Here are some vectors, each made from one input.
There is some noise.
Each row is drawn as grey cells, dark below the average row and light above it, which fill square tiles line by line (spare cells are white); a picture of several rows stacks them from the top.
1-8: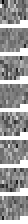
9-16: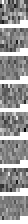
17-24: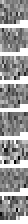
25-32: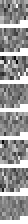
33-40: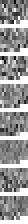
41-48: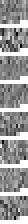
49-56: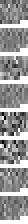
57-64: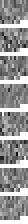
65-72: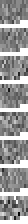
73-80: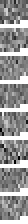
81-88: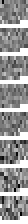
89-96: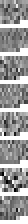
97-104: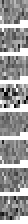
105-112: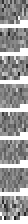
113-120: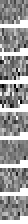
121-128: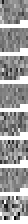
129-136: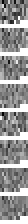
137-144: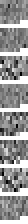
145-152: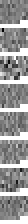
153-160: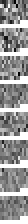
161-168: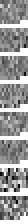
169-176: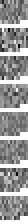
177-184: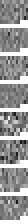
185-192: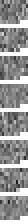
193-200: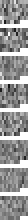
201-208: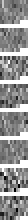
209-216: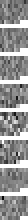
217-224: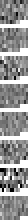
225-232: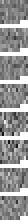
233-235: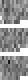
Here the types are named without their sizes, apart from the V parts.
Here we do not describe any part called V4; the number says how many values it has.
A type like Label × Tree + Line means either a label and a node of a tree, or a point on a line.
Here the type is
List(Bool × V4).
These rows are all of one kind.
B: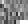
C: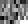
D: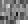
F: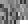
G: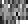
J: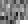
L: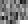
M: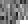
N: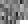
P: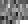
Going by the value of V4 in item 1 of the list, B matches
D and J.
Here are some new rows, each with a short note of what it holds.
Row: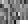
a list of one item
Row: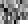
a list of one item
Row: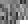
a list of one item
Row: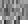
a list of two items
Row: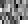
the empty list
